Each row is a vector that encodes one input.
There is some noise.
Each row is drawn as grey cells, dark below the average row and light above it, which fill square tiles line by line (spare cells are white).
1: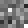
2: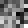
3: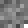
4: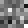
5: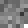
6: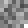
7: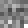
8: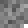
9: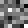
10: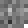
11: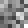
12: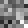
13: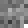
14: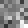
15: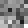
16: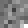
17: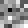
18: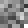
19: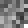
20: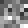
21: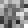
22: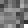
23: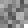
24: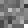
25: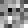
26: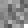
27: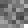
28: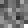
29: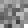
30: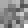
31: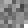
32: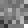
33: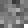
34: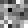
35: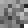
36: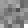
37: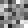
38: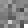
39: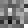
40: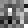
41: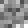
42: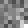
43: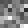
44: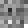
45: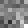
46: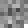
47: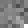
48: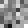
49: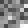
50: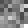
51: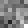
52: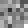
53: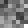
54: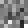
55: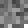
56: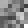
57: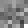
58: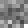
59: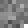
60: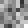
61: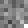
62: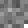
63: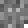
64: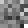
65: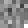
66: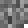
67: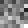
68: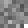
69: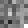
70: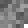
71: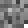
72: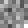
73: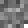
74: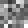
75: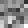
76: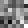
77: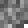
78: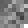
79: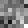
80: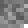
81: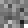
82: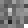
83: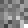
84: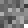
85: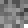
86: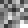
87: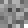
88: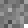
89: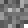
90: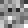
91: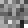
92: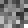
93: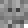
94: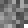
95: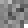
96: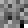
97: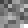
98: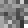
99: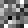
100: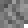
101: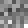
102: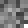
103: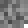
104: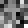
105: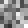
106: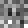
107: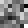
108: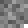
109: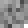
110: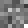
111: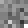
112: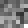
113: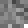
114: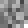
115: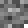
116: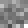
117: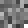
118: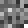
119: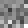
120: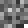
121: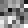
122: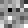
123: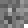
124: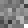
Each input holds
a list of up to two points on a 7-point line.
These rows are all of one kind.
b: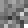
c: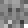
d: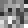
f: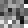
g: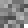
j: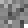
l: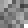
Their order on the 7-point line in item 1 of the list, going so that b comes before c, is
f, b, c, d, j, g, l.
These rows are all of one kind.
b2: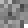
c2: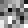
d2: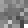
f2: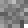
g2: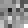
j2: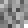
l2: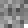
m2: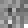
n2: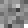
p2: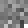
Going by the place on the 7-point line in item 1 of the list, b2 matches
g2 and m2.
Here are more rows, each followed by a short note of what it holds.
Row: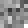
a list of two items
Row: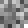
a list of two items
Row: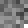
a list of one item
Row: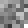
a list of two items
